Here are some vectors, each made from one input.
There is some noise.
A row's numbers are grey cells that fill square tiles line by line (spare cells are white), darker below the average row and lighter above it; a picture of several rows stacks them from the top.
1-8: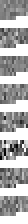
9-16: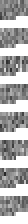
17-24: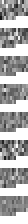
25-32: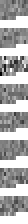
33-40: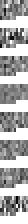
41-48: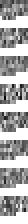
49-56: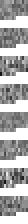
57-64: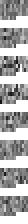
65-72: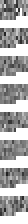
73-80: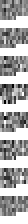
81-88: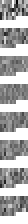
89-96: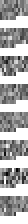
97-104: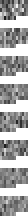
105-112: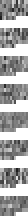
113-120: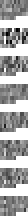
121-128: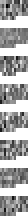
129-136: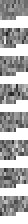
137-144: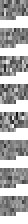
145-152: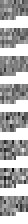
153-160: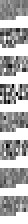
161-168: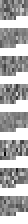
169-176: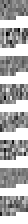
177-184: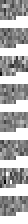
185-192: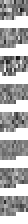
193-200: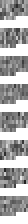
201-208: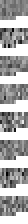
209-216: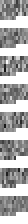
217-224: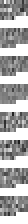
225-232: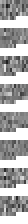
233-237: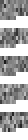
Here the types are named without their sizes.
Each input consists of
a list of points on a line.
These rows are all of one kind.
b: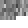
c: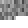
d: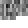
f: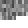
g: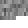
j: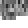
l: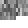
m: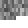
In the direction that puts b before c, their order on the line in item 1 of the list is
j, f, b, d, g, c, l, m.
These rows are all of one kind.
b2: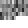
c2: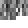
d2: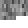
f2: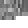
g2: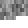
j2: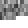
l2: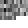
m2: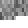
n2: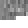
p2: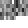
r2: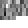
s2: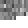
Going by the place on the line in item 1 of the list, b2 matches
c2 and l2.
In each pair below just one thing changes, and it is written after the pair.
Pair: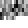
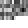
the place on the line in item 2 of the list
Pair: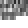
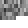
the place on the line in item 1 of the list
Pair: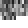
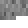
the place on the line in item 1 of the list
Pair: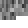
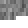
the place on the line in item 2 of the list
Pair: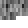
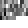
the place on the line in item 2 of the list
